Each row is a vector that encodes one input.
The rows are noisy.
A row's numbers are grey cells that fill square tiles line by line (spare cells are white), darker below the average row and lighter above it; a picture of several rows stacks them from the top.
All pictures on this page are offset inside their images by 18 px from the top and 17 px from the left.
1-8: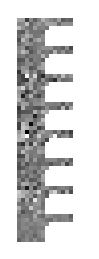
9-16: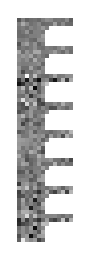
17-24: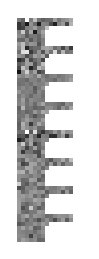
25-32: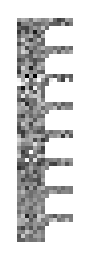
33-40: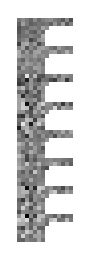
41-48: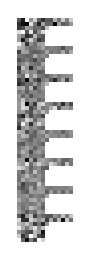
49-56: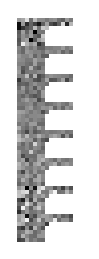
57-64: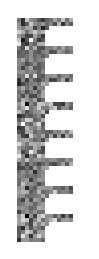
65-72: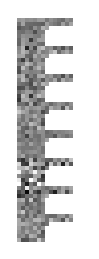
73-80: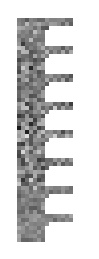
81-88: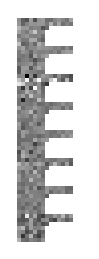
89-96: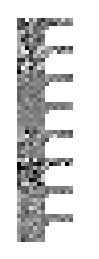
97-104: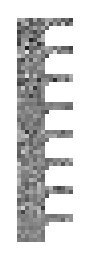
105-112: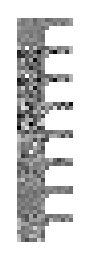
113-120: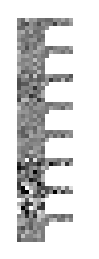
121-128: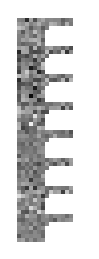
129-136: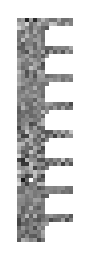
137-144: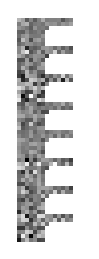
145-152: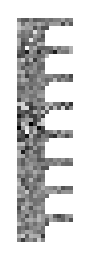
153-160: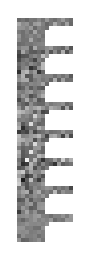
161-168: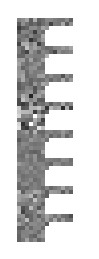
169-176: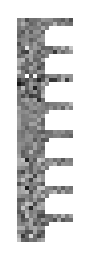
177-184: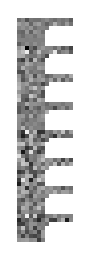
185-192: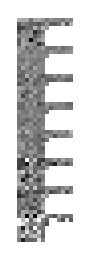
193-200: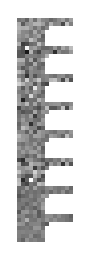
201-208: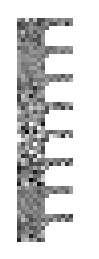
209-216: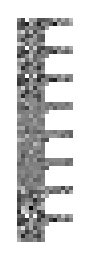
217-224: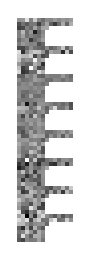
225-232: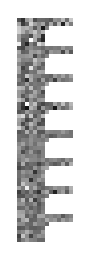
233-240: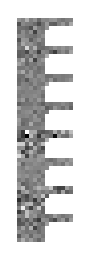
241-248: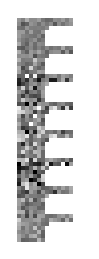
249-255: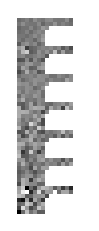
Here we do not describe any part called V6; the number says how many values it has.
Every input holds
a list of up to two items, each one of 12 labels and a value of V6.
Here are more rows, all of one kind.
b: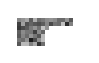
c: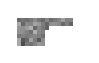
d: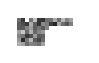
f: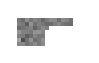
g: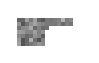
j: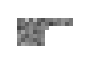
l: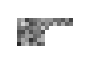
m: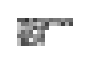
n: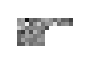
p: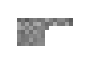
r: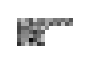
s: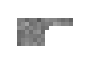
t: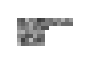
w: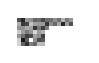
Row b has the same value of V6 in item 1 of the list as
f, l and m.
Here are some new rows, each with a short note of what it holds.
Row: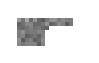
a list of one item
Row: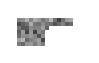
the empty list
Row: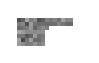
a list of one item
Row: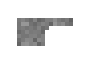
a list of one item
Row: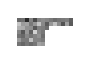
a list of one item
